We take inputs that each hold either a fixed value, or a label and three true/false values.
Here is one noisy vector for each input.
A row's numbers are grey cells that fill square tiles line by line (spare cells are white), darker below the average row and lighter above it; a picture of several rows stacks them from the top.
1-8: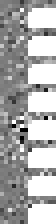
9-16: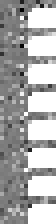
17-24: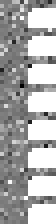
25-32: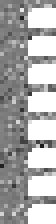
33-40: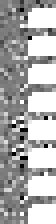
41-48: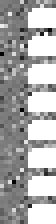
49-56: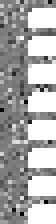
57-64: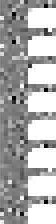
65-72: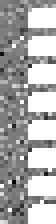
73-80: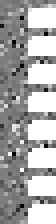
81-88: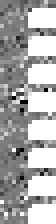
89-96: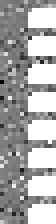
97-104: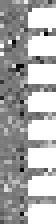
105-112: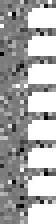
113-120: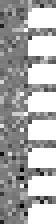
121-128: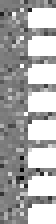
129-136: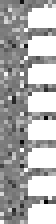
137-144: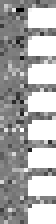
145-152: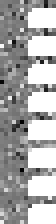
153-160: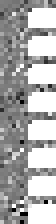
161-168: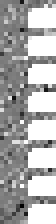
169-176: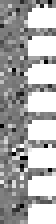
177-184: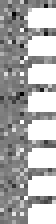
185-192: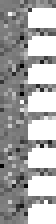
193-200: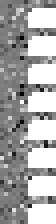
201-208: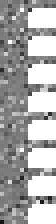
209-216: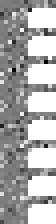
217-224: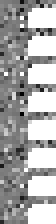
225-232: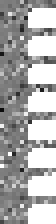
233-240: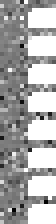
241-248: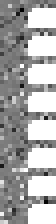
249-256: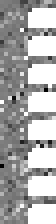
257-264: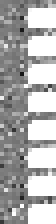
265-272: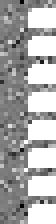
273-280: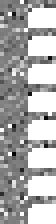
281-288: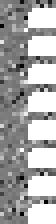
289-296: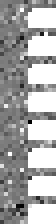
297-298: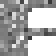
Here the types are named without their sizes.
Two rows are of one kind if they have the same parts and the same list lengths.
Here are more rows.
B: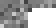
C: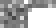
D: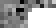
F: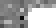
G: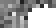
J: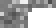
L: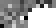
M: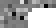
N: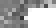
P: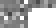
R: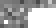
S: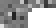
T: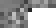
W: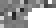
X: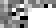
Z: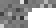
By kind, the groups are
B, C, D, F, G, J, L, M, N, P, R, S, T, W, Z
X

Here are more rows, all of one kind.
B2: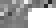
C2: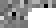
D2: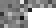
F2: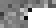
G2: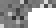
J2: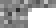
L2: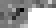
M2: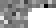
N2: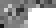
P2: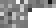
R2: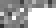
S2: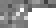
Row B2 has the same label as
J2 and P2.
